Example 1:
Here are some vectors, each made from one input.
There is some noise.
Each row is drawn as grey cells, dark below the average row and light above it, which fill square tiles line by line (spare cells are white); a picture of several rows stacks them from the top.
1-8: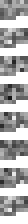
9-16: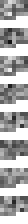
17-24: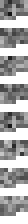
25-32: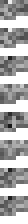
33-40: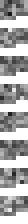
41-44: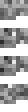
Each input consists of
three true/false values.
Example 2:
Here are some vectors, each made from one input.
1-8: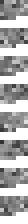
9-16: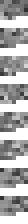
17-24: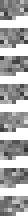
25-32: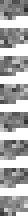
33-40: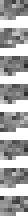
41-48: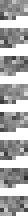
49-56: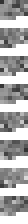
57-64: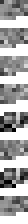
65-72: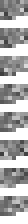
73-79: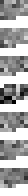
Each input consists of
either a fixed value, or three true/false values.
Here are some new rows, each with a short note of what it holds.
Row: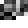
a fixed value
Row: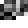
a fixed value
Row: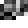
a fixed value
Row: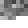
three true/false values
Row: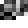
a fixed value
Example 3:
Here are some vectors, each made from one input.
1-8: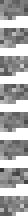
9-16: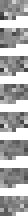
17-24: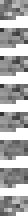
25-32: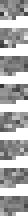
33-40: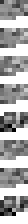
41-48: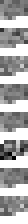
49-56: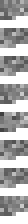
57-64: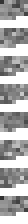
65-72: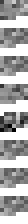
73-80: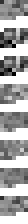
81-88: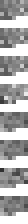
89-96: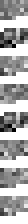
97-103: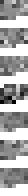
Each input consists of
either a fixed value, or three true/false values.
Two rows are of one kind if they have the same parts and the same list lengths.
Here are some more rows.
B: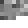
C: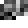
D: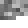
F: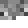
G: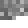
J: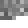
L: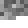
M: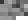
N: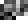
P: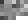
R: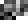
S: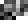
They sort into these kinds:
B, D, F, G, J, L, M, P
C, N, R, S

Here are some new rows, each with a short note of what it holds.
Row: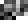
a fixed value
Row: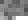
three true/false values
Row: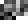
a fixed value
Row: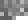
three true/false values
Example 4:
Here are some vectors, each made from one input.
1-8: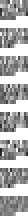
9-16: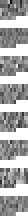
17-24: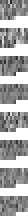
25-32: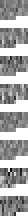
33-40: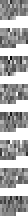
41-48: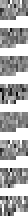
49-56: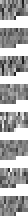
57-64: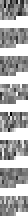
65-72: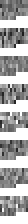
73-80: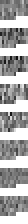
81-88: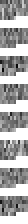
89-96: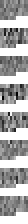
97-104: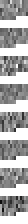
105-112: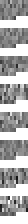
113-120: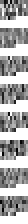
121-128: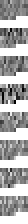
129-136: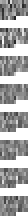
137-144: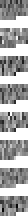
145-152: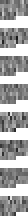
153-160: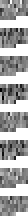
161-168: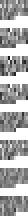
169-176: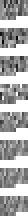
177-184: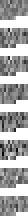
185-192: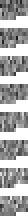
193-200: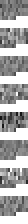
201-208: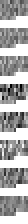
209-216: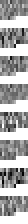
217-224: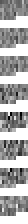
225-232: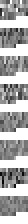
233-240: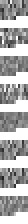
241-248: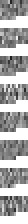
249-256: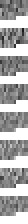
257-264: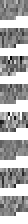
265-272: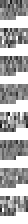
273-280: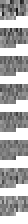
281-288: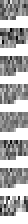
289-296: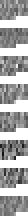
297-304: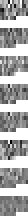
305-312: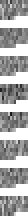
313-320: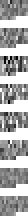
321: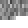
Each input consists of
a point on a 10-point line.
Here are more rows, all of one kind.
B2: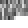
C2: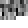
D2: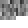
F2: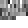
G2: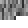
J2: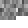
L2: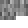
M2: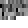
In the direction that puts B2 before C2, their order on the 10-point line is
J2, G2, F2, L2, M2, B2, C2, D2.
